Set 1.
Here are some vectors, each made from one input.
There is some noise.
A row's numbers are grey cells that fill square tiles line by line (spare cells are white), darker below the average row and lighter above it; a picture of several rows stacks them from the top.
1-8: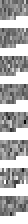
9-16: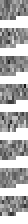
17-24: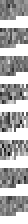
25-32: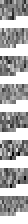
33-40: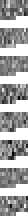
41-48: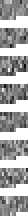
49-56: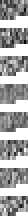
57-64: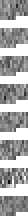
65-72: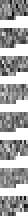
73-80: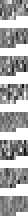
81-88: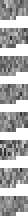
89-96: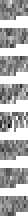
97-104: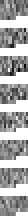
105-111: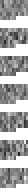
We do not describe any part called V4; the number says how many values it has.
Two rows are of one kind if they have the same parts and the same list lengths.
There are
2 kinds of row.
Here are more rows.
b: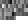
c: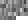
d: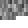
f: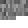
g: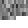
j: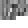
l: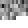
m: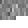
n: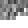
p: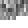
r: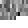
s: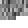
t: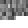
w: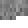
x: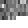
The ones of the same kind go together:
b, d, f, l, m, n, r, s, t, w, x
c, g, j, p

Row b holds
a node of an 11-node tree and a value of V4.
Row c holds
a node of a 7-node tree and a node of an 11-node tree.
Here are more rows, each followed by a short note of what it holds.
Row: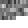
a node of an 11-node tree and a value of V4
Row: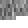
a node of an 11-node tree and a value of V4
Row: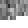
a node of an 11-node tree and a value of V4
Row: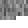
a node of an 11-node tree and a value of V4
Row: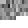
a node of an 11-node tree and a value of V4
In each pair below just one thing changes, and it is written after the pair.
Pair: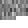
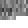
the value of V4
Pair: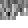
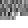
the value of V4
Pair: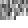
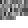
the node of the tree
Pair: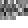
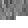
the node of the tree
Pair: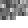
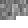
the node of the tree
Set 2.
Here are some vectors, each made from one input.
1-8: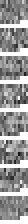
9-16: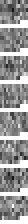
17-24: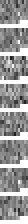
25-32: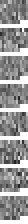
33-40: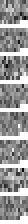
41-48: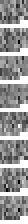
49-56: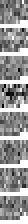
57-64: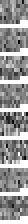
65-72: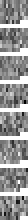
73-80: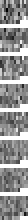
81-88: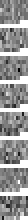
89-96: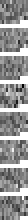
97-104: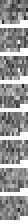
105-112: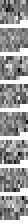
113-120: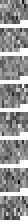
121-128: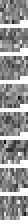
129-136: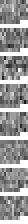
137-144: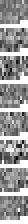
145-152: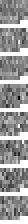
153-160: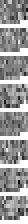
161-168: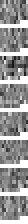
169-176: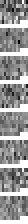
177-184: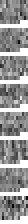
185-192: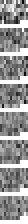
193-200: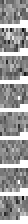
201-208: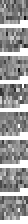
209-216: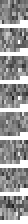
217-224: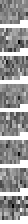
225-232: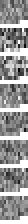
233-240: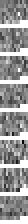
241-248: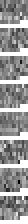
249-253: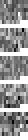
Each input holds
three true/false values, together with either one of 10 labels, or a point on an 8-point line.
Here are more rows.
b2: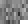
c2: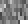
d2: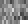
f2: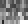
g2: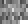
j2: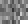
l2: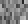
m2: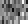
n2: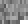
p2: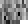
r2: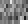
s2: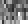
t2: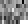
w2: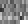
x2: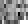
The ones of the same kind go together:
b2, j2, m2, n2, p2, w2, x2
c2, d2, f2, g2, l2, r2, s2, t2

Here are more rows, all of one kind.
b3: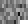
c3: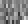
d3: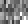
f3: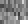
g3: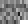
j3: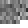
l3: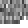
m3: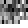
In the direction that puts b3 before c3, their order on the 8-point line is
g3, b3, f3, l3, j3, d3, m3, c3.
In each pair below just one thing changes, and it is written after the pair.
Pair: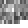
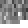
one of the three true/false values
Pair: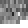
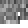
the label
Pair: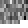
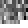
one of the three true/false values
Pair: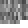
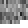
one of the three true/false values
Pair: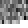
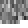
one of the three true/false values
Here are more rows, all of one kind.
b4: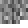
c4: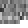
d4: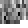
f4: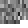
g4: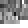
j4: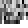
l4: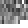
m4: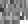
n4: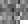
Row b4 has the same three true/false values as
f4 and n4.
